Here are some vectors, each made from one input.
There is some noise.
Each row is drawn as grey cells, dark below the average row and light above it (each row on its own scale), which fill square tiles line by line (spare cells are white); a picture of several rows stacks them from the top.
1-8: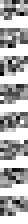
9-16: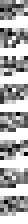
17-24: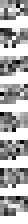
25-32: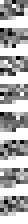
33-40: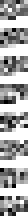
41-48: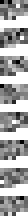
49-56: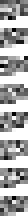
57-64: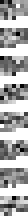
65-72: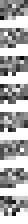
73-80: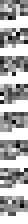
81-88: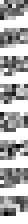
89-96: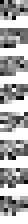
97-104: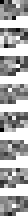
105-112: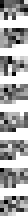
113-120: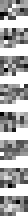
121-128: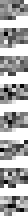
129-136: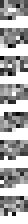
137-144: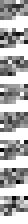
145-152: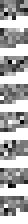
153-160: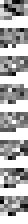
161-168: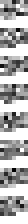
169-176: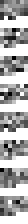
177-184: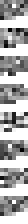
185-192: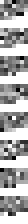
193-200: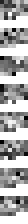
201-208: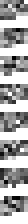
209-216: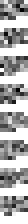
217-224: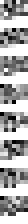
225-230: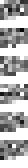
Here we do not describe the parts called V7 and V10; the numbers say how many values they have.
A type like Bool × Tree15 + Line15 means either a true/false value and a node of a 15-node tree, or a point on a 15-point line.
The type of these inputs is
Bool × Circle6 + V7 × V10.
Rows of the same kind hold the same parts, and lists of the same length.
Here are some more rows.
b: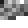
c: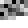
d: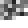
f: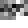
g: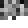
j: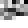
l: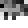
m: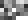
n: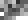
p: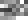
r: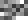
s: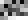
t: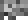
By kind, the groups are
b, g, l, m, t
c, d, f, j, n, p, r, s

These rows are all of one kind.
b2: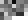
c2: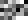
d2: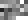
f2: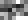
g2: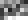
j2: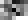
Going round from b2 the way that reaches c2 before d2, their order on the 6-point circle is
b2, g2, f2, c2, d2, j2.
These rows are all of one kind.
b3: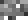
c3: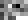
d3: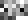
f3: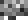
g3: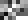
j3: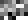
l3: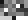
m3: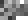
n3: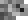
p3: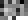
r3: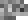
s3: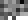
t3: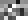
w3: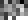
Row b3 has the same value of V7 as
f3, g3, j3 and t3.
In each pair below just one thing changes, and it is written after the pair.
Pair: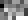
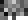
the value of V10
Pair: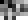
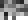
the value of V7
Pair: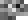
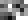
the value of V10
